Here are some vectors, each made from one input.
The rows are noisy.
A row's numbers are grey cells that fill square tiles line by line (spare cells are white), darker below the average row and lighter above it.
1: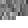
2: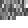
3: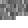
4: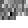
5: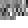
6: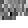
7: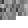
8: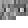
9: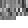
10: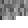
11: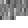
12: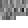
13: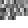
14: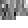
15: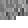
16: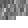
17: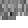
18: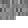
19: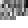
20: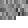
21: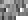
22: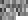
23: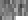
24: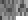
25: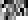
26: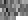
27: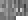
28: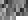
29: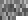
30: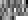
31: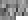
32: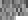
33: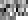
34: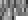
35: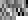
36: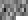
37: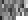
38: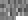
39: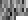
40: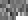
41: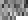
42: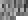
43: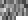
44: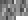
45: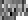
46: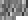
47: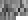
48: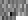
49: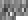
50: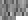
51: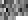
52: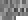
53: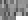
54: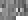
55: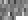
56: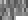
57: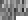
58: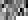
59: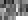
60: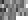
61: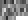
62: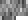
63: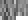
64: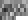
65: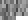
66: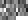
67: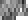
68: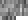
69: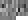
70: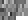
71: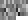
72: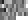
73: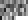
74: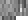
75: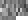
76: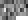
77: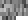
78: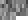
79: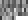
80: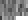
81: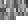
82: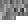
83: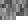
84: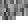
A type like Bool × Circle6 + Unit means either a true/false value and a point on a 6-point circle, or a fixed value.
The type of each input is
Bool × Label5.
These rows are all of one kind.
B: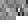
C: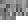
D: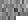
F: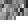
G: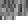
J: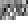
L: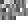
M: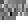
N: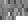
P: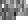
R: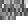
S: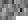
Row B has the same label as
D, F and R.
